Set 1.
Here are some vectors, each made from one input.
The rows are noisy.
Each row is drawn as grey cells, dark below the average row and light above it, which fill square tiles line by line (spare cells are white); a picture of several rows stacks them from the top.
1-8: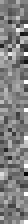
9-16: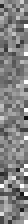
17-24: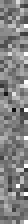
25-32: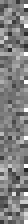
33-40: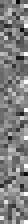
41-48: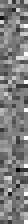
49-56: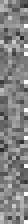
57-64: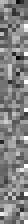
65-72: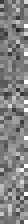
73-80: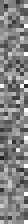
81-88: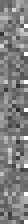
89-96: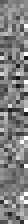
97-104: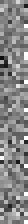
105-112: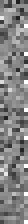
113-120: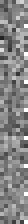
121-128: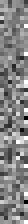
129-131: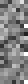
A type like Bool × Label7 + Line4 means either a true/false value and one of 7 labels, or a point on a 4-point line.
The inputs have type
Bool × Bool × Bool + Unit.
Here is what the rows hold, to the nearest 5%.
About 5% of them hold a fixed value. The rest hold three true/false values.
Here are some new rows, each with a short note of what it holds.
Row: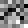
a fixed value
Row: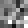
a fixed value
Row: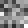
a fixed value
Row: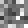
three true/false values
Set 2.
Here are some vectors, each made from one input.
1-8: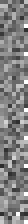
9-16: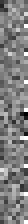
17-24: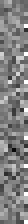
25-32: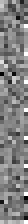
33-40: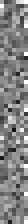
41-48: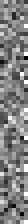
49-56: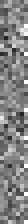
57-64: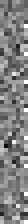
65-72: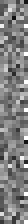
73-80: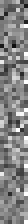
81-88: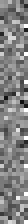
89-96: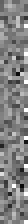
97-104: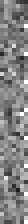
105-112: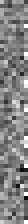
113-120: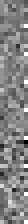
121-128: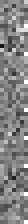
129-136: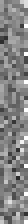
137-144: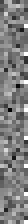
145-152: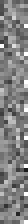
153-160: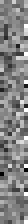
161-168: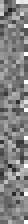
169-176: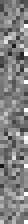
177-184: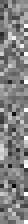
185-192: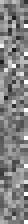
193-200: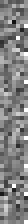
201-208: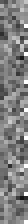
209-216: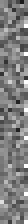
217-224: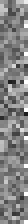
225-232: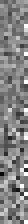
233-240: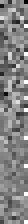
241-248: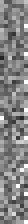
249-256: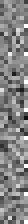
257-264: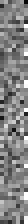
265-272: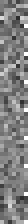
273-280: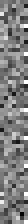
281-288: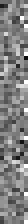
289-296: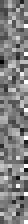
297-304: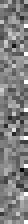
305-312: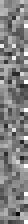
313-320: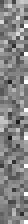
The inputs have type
Line8.
